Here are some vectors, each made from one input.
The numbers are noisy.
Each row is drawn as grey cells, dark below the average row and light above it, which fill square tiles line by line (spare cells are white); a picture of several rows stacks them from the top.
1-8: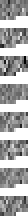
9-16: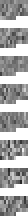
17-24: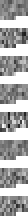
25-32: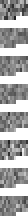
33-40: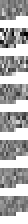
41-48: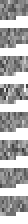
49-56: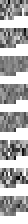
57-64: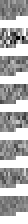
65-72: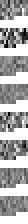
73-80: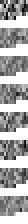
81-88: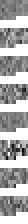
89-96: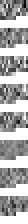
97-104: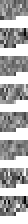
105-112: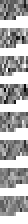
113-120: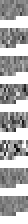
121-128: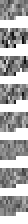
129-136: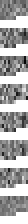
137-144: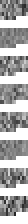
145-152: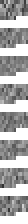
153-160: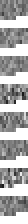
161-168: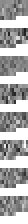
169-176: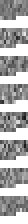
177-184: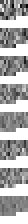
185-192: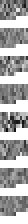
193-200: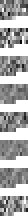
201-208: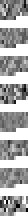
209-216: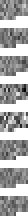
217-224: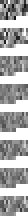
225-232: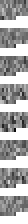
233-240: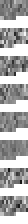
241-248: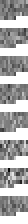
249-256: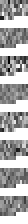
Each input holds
a list of up to three points on an 11-point line.
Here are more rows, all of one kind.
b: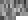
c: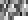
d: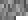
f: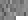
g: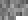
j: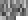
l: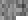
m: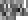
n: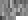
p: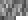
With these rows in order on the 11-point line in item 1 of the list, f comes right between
d and m.
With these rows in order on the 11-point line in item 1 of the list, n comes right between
b and d.
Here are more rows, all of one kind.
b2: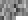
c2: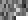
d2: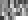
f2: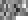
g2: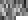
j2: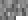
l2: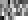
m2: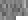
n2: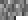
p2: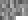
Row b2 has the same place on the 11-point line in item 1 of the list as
g2 and l2.
